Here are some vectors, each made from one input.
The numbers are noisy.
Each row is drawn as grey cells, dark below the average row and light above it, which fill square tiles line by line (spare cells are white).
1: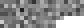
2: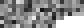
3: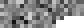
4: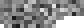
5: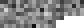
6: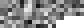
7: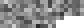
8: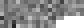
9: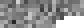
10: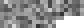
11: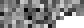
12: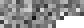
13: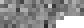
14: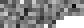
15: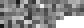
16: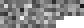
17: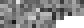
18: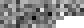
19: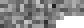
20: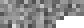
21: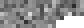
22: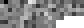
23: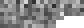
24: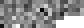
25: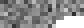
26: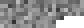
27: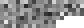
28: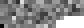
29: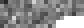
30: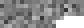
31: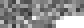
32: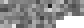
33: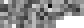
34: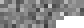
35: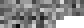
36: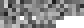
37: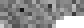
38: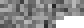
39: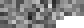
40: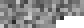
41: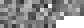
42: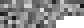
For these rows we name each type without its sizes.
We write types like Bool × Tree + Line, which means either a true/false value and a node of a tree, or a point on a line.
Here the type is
(Bool × Bool × Bool + Unit) × Label.
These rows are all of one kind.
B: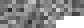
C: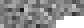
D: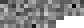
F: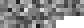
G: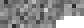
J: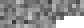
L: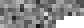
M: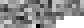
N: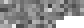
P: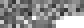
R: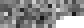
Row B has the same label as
C and R.
